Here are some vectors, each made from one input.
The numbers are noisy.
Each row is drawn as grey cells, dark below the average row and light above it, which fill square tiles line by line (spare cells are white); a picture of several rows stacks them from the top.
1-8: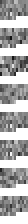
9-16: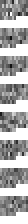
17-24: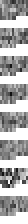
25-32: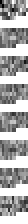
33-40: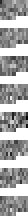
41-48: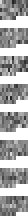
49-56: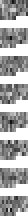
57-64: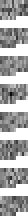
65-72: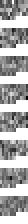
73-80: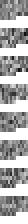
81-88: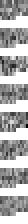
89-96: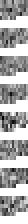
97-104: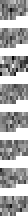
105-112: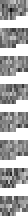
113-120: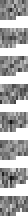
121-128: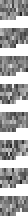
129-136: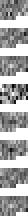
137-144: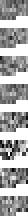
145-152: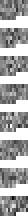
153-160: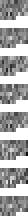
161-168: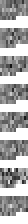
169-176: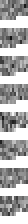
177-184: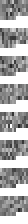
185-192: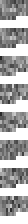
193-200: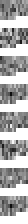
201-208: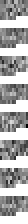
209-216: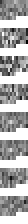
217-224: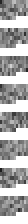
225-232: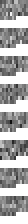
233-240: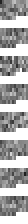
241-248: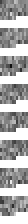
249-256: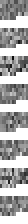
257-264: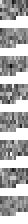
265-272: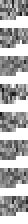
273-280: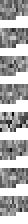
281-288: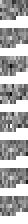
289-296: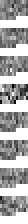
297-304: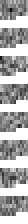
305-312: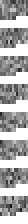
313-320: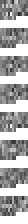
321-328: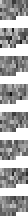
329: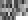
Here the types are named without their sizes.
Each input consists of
four true/false values.
